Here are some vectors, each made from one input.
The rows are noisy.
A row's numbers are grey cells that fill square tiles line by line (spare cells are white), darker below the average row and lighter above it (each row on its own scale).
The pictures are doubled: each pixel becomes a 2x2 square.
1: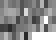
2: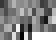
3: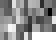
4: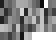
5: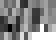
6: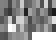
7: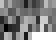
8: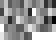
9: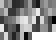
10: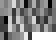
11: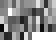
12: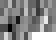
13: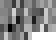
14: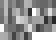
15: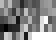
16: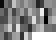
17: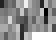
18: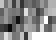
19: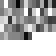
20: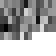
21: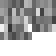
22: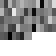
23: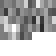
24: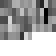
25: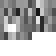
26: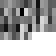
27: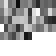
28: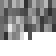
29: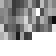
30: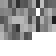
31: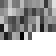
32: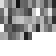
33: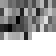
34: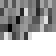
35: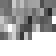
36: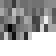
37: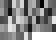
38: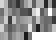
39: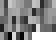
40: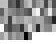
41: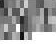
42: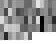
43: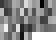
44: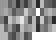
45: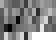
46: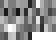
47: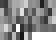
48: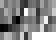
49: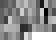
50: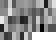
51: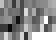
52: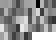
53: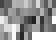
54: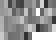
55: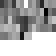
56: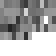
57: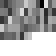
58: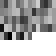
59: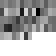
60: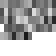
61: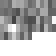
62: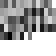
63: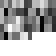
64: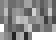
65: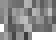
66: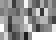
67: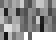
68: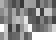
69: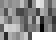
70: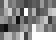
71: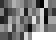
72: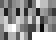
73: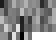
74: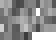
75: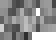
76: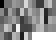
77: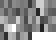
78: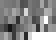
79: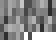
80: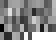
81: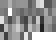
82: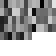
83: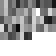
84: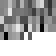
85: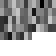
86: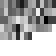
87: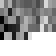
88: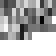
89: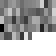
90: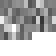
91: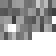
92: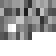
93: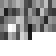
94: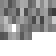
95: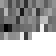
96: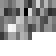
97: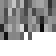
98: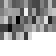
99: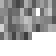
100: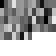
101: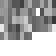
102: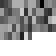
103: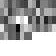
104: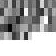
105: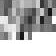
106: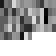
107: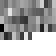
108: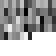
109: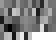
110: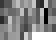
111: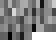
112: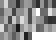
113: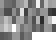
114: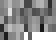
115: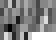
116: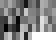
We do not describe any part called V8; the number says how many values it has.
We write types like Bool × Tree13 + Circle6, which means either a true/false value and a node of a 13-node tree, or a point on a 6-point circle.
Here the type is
Bool × V8 + Line10.
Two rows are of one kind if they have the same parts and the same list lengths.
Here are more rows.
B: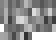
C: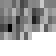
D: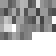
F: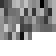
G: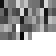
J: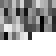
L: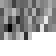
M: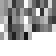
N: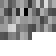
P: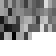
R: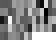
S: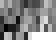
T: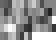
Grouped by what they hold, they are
B, C, L, M, P, S
D, F, G, J, N, R, T

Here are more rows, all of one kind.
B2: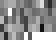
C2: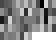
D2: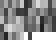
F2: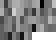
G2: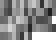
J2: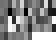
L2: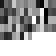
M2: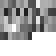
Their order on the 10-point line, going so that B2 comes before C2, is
F2, B2, D2, M2, J2, G2, L2, C2.
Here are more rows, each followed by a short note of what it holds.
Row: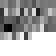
a true/false value and a value of V8
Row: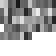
a true/false value and a value of V8
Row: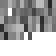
a point on a 10-point line
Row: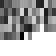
a point on a 10-point line
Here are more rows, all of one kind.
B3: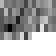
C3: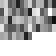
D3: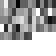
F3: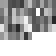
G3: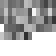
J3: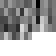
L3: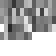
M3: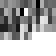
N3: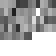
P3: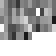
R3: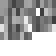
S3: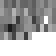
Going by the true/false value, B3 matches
J3, M3 and S3.
